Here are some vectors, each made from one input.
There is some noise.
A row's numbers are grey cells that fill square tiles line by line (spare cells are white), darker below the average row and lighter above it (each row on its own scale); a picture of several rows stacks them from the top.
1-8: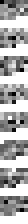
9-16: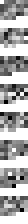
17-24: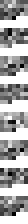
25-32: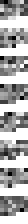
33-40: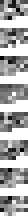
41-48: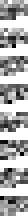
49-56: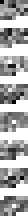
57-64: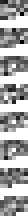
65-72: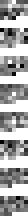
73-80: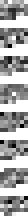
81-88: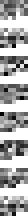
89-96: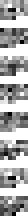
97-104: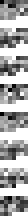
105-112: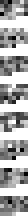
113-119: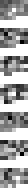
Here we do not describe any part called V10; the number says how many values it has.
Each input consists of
either a point on a 9-point line, or three true/false values and a value of V10.
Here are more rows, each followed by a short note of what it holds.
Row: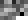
three true/false values and a value of V10
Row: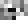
a point on a 9-point line
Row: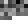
three true/false values and a value of V10
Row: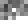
three true/false values and a value of V10
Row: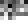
three true/false values and a value of V10
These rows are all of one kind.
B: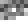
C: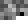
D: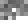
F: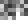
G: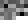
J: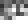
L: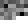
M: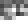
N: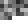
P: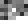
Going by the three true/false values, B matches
C, J, M and N.
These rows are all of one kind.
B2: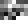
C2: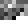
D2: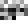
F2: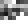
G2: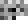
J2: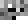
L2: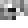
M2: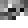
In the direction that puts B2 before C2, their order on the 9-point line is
F2, B2, C2, M2, J2, L2, G2, D2.
